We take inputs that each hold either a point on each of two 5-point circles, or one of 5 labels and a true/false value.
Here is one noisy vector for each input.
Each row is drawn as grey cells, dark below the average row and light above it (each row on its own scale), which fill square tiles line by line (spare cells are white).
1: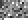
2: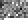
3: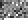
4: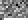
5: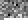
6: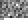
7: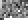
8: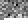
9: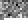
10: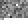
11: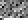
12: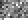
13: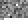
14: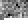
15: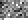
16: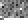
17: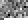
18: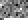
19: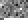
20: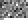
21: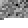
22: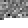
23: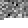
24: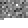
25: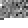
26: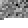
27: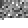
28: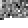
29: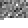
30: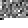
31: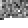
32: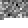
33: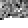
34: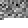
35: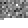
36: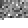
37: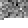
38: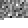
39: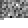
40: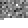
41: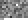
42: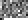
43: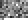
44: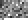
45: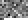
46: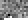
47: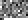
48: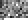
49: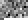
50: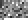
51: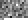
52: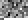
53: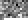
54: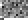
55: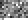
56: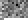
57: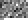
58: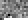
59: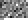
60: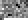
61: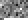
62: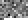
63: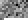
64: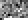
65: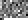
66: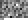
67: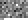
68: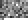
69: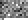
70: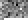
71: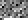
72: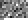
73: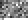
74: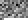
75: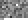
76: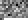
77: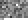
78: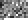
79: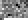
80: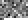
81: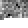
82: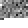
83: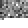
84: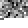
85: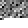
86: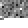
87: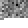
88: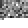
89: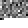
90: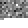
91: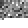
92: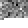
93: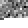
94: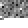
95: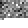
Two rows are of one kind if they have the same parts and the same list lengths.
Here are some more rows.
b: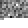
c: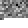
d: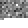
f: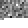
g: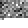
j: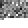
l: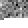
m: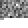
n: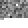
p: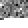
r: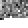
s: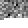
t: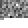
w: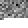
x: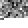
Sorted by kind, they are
b, d, f, g, j, m, n, t
c, l, p, r, s, w, x

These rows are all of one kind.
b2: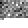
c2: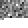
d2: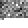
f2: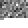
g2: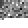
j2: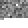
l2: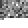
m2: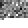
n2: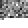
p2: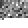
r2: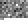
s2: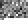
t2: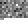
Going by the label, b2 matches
d2, r2 and t2.
